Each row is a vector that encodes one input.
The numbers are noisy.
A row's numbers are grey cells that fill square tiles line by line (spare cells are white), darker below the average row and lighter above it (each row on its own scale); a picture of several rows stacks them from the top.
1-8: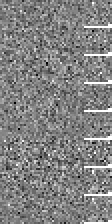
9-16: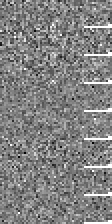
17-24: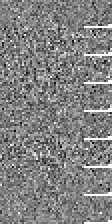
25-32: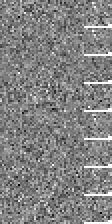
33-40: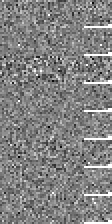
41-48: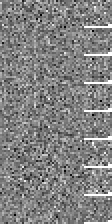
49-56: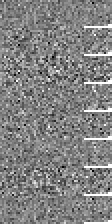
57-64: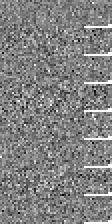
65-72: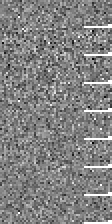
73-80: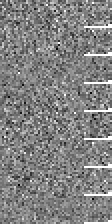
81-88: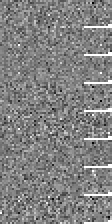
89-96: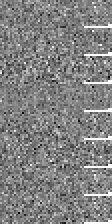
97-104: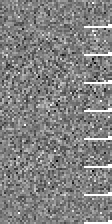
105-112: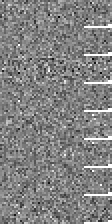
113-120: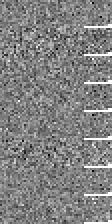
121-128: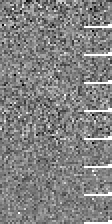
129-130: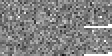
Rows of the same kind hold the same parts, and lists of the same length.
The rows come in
2 kinds.
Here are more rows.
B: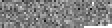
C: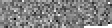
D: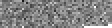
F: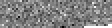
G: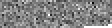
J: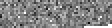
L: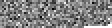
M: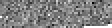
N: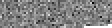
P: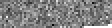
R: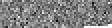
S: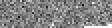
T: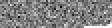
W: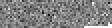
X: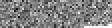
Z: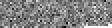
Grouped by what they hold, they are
B, D, F, J, S, W, X, Z
C, G, L, M, N, P, R, T

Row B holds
two labels (each one of 6) and a point on a 4-point line.
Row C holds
a point on a 4-point line and a node of a 7-node tree.
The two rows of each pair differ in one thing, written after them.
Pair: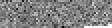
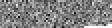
one of the two labels
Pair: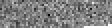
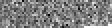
the place on the 4-point line
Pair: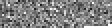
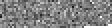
one of the two labels
